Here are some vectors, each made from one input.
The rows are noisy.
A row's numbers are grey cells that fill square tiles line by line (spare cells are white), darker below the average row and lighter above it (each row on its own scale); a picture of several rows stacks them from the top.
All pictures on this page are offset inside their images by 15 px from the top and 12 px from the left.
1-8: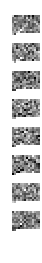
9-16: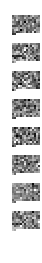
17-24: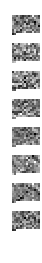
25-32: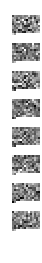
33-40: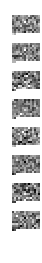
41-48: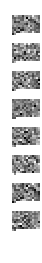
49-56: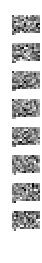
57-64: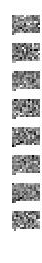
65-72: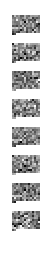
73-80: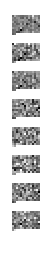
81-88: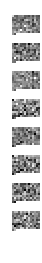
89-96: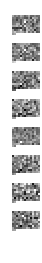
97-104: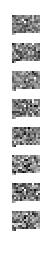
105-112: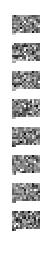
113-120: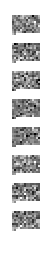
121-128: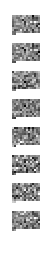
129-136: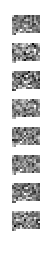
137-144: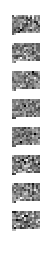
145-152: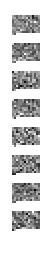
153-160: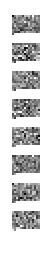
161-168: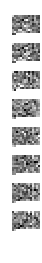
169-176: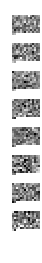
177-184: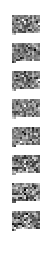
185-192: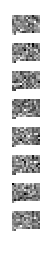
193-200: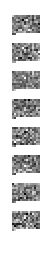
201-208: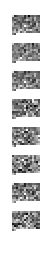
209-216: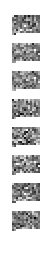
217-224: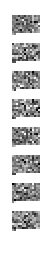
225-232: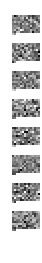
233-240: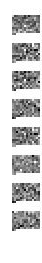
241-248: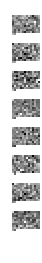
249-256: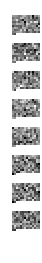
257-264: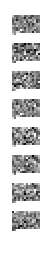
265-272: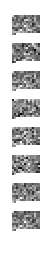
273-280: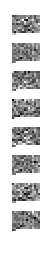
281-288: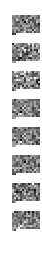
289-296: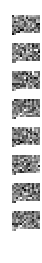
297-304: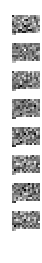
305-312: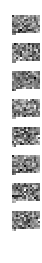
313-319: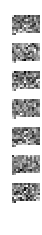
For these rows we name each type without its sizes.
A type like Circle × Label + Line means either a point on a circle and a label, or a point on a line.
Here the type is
Bool × List(Line).
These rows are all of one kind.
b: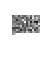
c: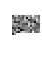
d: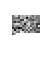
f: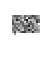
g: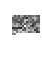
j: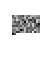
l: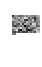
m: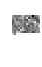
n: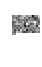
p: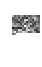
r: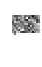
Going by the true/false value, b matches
c, j and l.
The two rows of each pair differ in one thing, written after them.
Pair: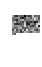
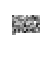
the true/false value
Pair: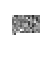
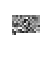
the true/false value
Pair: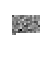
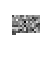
the place on the line in item 2 of the list
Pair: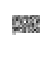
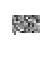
the place on the line in item 2 of the list
